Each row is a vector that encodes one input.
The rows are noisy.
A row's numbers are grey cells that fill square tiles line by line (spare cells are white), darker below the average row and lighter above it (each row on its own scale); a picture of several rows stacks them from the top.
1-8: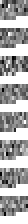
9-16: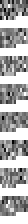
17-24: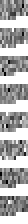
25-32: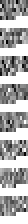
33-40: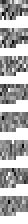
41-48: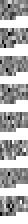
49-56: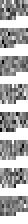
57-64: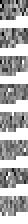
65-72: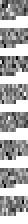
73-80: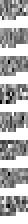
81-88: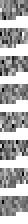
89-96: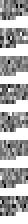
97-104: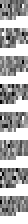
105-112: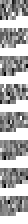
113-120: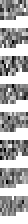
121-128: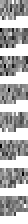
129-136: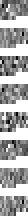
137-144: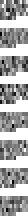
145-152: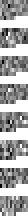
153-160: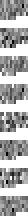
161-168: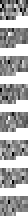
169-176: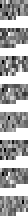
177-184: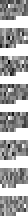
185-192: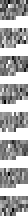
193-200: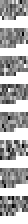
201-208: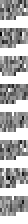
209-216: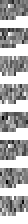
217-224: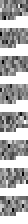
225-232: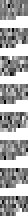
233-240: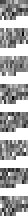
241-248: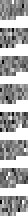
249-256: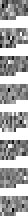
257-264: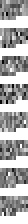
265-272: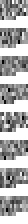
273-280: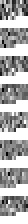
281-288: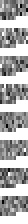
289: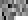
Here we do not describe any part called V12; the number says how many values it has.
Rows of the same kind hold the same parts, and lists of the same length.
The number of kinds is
3.
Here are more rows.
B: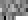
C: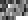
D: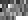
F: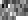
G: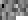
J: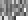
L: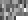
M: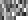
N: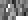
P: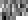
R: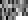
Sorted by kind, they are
B, P
C, D, F, G, N, R
J, L, M

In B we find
a value of V12.
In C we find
three true/false values.
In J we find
a point on an 8-point circle.
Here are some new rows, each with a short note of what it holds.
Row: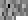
a value of V12
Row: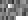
three true/false values
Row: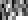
three true/false values
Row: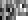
a point on an 8-point circle
